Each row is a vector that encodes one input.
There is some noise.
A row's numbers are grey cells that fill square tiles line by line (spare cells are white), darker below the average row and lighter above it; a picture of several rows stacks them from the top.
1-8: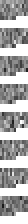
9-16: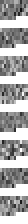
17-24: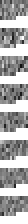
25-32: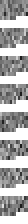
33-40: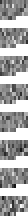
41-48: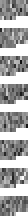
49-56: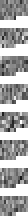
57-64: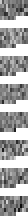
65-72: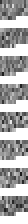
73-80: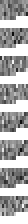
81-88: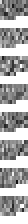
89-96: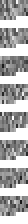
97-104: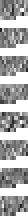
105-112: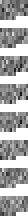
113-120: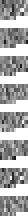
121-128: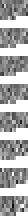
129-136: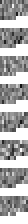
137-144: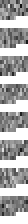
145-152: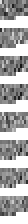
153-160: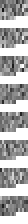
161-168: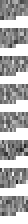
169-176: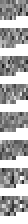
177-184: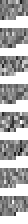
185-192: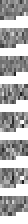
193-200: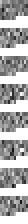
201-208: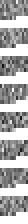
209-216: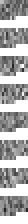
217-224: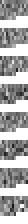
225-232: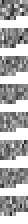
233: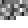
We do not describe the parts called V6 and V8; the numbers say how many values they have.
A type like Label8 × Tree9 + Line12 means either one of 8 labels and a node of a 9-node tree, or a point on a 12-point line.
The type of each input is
Bool × Line5 + (Line4 + V8) × V6.
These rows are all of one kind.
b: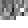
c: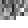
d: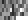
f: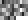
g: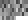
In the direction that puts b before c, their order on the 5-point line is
f, g, b, c, d.
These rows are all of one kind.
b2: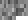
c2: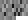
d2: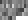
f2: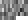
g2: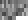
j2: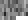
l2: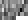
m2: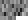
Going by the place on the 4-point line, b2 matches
c2 and f2.
